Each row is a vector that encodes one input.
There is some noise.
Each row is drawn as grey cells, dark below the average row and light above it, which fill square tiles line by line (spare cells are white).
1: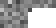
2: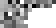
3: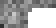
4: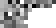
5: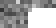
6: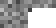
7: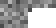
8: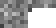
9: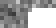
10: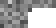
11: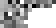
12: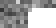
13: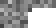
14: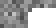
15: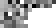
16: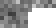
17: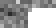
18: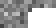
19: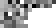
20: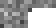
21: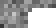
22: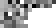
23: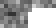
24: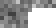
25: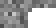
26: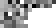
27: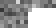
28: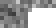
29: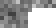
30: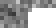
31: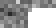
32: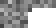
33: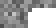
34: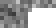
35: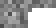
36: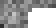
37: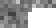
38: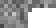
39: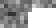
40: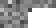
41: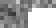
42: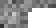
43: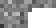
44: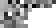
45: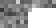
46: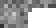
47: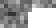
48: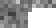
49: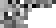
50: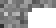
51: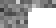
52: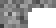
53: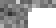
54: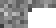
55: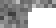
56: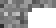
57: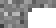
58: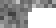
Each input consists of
a list of up to two points on a 5-point line.
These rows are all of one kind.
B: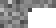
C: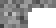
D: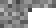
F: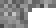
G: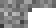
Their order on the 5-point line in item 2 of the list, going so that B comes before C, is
F, D, B, G, C.
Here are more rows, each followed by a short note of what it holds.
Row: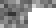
a list of one item
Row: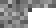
a list of two items
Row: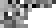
the empty list
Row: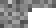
a list of two items
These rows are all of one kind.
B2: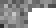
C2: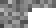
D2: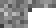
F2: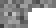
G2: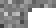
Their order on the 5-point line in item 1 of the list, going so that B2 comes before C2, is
B2, F2, G2, D2, C2.
